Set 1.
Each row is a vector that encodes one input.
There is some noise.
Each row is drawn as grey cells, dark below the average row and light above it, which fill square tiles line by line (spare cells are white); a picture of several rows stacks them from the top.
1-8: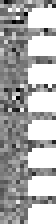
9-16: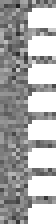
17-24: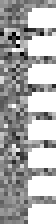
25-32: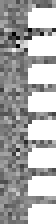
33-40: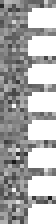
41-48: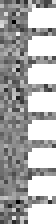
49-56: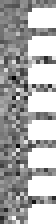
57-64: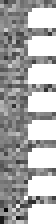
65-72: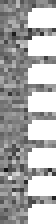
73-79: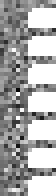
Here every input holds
a point on a 7-point line.
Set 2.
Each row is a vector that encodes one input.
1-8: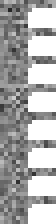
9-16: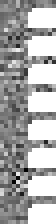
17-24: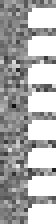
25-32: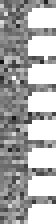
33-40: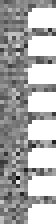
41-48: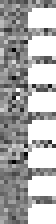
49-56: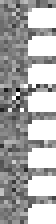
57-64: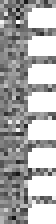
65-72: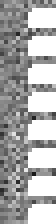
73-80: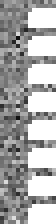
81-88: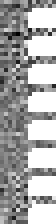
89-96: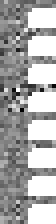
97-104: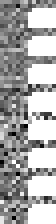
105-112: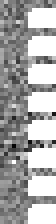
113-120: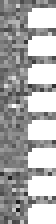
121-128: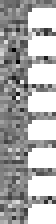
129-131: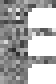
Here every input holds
a point on a 6-point line.
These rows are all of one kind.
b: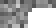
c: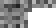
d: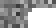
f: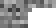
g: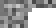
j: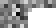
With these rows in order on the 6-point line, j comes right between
b and g.
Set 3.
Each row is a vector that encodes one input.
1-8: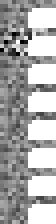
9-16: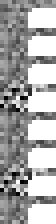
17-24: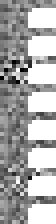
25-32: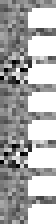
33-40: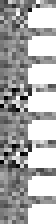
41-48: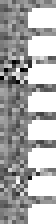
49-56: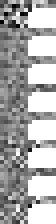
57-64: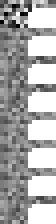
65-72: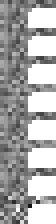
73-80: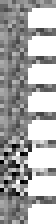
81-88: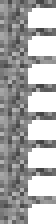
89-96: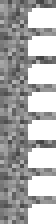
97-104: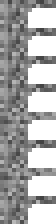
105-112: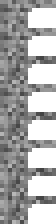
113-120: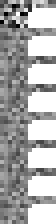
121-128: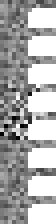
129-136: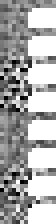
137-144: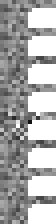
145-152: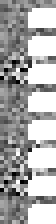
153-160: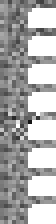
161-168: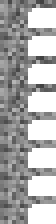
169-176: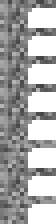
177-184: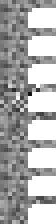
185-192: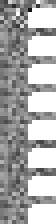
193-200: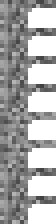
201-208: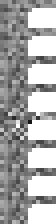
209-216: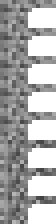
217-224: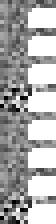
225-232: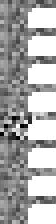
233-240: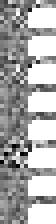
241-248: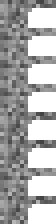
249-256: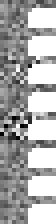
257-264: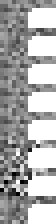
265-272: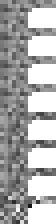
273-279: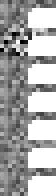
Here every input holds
a point on a 4-point line.
